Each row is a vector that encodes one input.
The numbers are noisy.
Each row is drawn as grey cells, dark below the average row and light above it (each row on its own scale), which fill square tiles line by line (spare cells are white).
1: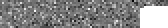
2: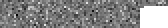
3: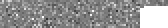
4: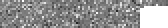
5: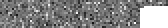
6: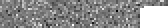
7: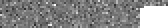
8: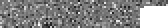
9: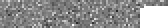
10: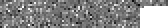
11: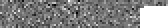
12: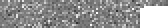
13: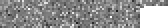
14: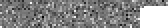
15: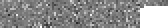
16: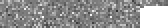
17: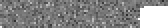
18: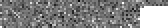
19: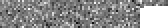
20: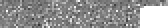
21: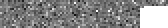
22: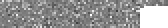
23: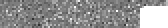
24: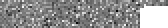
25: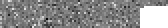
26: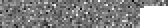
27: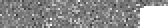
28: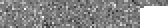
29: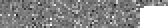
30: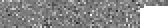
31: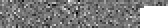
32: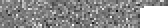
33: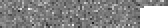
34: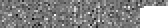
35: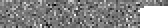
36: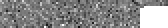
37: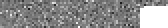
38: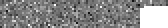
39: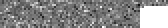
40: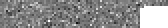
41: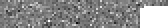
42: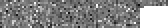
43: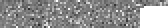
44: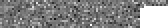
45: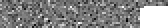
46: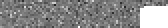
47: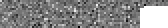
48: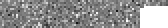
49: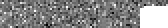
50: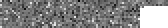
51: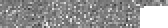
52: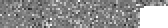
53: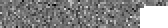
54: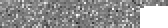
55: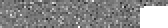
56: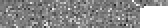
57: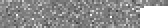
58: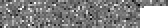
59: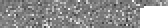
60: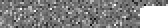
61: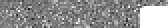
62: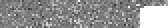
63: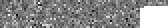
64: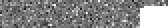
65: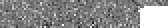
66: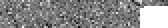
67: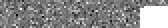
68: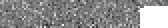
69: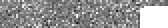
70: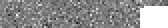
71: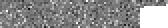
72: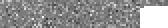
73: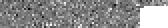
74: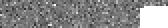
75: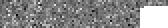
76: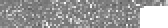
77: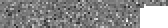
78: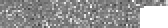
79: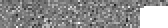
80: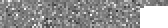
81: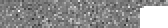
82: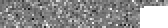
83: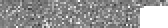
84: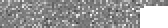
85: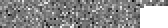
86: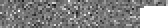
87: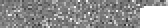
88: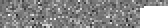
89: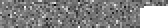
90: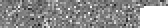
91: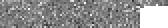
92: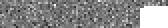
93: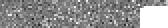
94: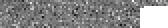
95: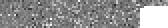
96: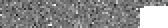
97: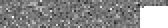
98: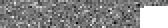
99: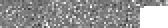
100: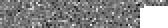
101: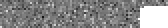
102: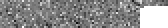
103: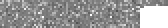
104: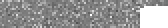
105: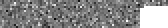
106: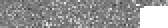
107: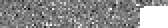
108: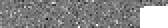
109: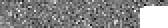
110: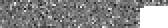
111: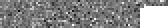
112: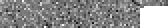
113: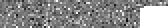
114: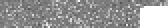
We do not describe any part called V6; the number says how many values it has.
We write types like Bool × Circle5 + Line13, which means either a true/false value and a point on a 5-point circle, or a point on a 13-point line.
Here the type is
(Label5 + Line8) × V6.
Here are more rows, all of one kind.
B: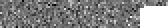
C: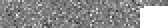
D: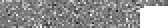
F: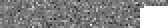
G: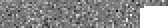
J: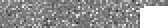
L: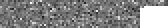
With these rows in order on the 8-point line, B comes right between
C and J.
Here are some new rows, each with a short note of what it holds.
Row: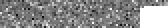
a point on an 8-point line and a value of V6
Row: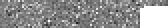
a point on an 8-point line and a value of V6
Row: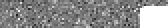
one of 5 labels and a value of V6
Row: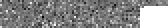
a point on an 8-point line and a value of V6
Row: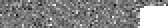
one of 5 labels and a value of V6
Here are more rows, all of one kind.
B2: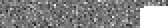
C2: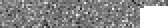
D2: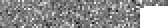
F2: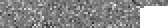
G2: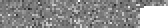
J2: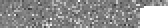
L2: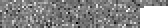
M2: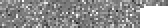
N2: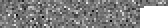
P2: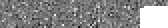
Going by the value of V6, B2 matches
C2, G2, J2 and M2.
